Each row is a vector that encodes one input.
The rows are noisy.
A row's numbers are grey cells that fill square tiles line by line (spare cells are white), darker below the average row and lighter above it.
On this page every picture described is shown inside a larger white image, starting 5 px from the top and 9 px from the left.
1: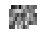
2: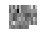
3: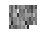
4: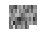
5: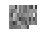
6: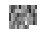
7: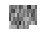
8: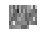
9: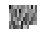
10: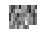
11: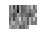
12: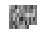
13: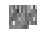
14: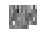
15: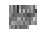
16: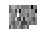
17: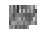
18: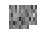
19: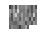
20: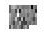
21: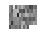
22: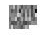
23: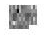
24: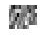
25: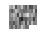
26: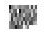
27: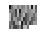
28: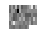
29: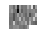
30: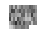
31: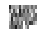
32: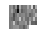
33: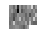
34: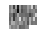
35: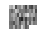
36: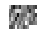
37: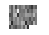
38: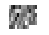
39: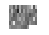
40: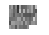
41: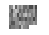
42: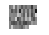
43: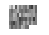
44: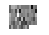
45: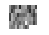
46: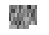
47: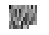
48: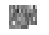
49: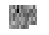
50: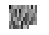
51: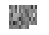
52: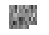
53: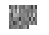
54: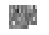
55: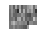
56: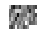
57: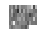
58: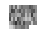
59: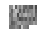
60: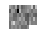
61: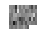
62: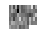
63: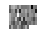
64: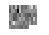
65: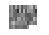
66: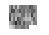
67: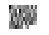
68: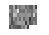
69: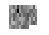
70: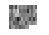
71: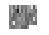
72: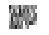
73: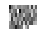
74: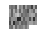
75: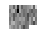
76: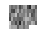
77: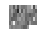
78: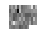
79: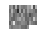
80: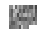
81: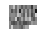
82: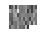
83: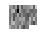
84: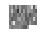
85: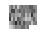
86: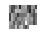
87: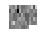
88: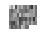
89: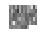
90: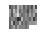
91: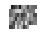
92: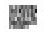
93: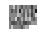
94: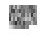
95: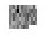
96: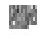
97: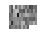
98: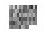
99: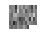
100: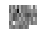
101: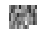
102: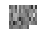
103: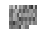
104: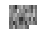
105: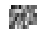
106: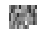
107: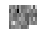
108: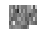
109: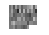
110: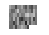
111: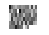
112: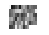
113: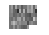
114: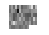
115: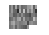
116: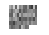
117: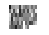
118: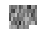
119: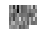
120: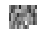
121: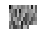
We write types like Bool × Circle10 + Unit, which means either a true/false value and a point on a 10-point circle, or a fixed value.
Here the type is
Line4 × Line6 + Line10 + Tree8.
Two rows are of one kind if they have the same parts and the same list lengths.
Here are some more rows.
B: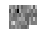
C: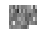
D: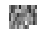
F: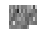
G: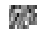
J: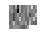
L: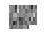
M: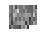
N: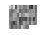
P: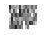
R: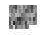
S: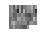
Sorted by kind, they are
B, C, F, J, S
D, G, P
L, M, N, R

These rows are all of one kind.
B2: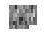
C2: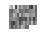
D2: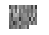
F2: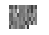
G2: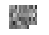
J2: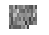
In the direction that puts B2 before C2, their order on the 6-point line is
B2, C2, G2, D2, J2, F2.
